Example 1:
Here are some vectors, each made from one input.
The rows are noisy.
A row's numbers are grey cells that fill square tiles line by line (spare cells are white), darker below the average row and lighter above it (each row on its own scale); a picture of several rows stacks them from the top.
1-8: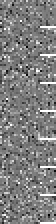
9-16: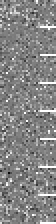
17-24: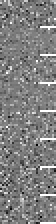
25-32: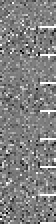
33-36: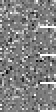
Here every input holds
a point on an 8-point line.
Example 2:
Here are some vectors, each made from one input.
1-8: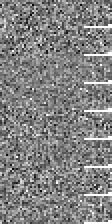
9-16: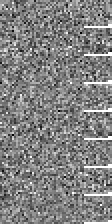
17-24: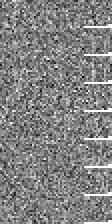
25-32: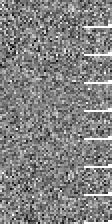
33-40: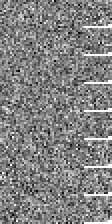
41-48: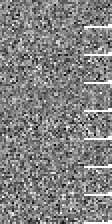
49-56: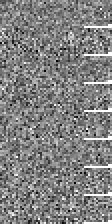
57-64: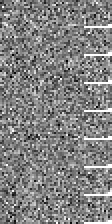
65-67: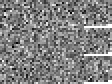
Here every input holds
a point on a 14-point circle.
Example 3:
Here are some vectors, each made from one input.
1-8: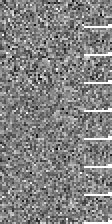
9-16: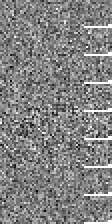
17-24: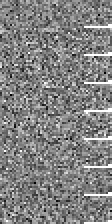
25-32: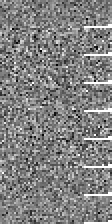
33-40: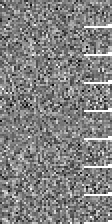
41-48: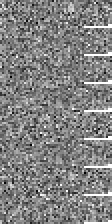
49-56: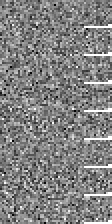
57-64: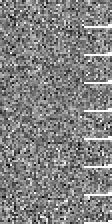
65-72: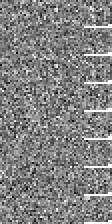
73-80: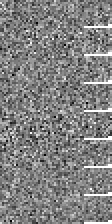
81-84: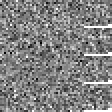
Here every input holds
a point on a 14-point circle.
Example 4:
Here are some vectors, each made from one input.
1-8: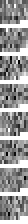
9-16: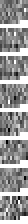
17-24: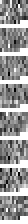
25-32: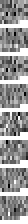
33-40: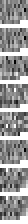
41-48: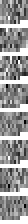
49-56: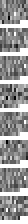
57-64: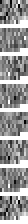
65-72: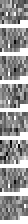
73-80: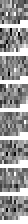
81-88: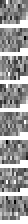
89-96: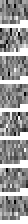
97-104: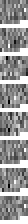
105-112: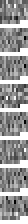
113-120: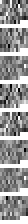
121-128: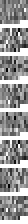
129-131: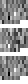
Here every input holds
four true/false values.
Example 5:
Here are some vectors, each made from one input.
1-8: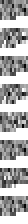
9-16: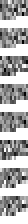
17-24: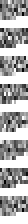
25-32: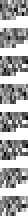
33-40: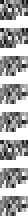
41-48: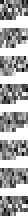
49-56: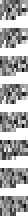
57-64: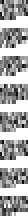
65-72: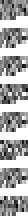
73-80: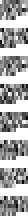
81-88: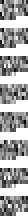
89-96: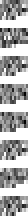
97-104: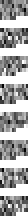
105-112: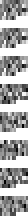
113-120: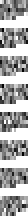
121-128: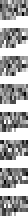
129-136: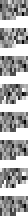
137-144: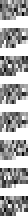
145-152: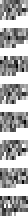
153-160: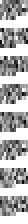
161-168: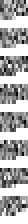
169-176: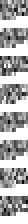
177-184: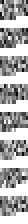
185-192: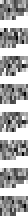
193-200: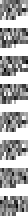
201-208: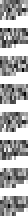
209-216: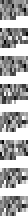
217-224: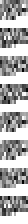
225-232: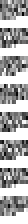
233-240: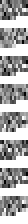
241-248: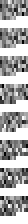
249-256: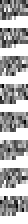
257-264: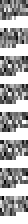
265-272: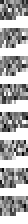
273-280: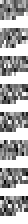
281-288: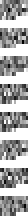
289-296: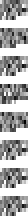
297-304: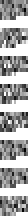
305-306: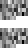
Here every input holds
a point on a 10-point line.
